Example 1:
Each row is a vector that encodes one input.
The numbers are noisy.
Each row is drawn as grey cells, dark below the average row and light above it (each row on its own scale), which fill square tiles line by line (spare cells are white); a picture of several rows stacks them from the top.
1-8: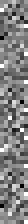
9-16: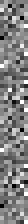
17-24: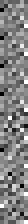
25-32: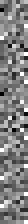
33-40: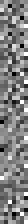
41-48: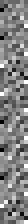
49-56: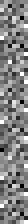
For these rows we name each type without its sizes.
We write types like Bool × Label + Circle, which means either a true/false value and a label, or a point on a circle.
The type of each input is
Line.
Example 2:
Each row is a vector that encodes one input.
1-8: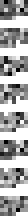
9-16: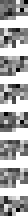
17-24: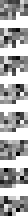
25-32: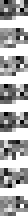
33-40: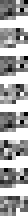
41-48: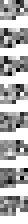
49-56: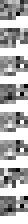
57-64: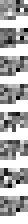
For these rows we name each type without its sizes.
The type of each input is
Bool × Bool × Bool.
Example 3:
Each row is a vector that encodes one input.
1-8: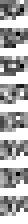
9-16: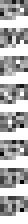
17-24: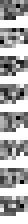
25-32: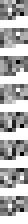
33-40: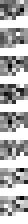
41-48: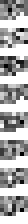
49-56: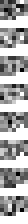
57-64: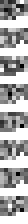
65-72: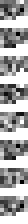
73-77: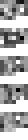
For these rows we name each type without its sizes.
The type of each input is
Bool × Bool × Bool × Bool.
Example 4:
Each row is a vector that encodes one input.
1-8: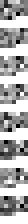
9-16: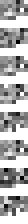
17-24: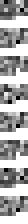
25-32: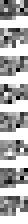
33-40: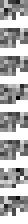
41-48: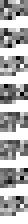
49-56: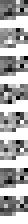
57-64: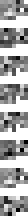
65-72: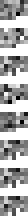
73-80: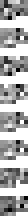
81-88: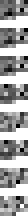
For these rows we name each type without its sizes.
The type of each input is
Bool × Bool × Bool.
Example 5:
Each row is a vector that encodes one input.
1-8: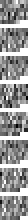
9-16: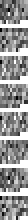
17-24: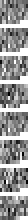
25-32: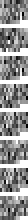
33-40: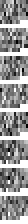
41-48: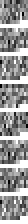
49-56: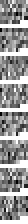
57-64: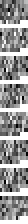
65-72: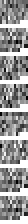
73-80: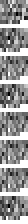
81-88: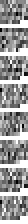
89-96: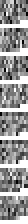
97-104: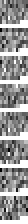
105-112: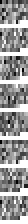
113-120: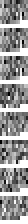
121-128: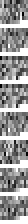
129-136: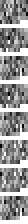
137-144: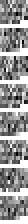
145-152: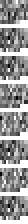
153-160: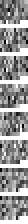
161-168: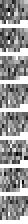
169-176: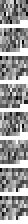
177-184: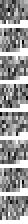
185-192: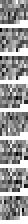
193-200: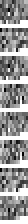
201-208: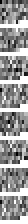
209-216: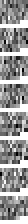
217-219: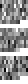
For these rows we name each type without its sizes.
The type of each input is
Label.
